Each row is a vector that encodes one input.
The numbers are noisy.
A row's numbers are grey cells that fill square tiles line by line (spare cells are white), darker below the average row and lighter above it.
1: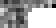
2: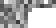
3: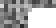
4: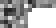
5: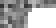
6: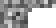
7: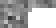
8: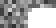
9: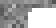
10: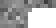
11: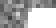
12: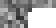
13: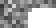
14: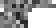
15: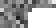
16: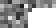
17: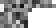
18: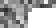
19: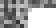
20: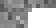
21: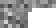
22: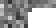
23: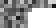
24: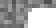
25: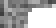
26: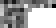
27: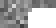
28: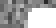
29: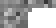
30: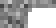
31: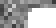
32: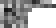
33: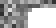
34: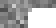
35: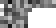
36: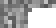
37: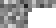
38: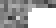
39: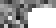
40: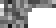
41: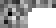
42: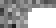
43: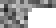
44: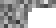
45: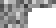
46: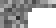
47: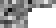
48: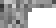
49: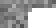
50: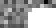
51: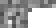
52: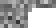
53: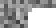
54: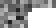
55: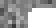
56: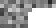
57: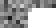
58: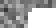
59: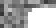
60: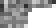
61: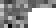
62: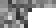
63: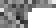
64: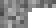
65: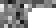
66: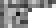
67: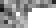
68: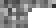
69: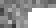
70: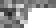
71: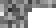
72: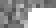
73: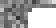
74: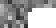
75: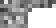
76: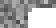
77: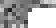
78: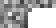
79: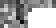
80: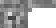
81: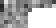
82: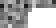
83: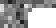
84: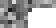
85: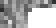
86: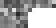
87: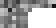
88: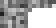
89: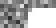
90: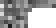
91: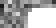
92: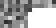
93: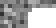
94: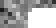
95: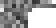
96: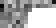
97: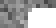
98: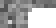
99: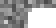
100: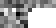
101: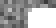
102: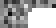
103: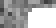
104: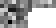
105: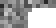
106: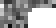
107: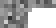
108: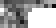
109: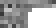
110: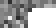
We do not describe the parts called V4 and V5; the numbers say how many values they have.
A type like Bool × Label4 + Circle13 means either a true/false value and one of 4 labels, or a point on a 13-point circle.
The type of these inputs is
Bool × Circle6 × V4 + V5.
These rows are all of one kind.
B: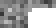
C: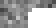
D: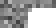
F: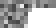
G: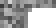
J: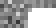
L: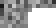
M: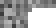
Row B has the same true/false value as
F and J.
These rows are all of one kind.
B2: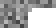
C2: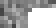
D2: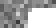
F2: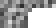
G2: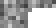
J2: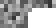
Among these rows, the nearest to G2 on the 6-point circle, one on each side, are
F2 and J2.
